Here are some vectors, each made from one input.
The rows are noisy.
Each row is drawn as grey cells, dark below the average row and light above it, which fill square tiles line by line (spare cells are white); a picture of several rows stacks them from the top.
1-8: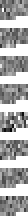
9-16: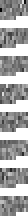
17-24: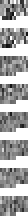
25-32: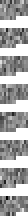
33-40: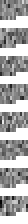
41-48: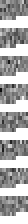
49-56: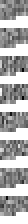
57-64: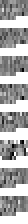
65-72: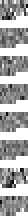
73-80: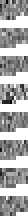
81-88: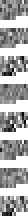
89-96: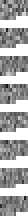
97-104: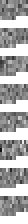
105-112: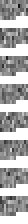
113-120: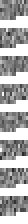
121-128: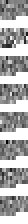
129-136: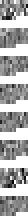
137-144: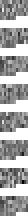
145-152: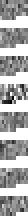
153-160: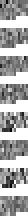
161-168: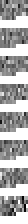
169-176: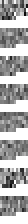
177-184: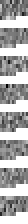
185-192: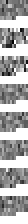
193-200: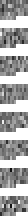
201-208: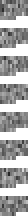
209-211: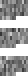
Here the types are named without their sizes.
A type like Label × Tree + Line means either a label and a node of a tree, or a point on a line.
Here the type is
(Bool × Bool × Bool + Unit) × Circle + Tree.
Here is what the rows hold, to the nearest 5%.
About 90% of them hold a point on a circle, together with either a fixed value, or three true/false values. The rest hold a node of a tree.
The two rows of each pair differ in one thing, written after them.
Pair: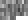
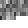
the place on the circle
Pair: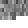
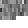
one of the three true/false values
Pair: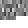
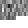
one of the three true/false values
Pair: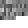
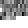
one of the three true/false values
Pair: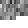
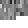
one of the three true/false values
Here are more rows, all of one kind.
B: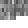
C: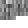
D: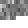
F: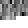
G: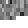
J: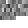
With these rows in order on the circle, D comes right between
B and C.
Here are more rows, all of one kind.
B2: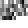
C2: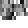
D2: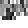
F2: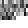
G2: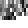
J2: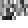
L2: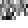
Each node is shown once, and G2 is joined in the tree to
B2.
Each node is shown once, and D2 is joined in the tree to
C2 and J2.
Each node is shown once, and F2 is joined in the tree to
L2.
